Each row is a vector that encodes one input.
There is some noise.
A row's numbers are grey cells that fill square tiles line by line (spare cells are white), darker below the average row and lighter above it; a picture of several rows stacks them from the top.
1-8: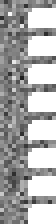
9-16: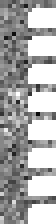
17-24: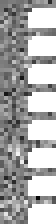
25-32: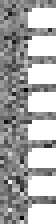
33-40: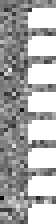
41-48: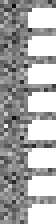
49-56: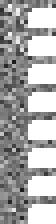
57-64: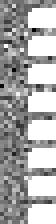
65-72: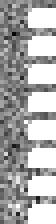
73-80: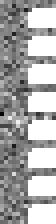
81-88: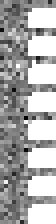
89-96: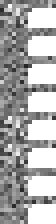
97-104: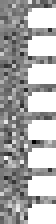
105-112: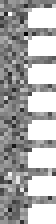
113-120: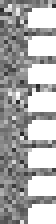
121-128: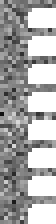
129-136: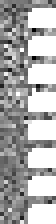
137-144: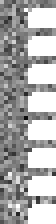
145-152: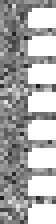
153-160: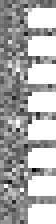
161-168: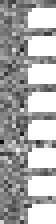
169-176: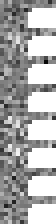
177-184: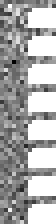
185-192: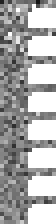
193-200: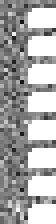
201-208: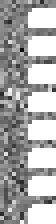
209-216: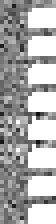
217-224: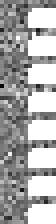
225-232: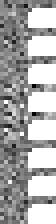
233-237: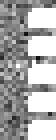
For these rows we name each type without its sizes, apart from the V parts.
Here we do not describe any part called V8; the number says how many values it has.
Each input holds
either a point on a line, or a list of items, each a label and a value of V8.
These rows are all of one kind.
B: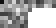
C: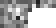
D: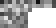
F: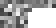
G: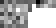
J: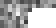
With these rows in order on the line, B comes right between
D and G.
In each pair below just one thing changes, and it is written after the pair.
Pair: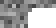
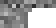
the value of V8 in item 2 of the list
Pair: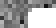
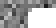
the label in item 2 of the list
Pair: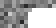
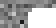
the label in item 1 of the list
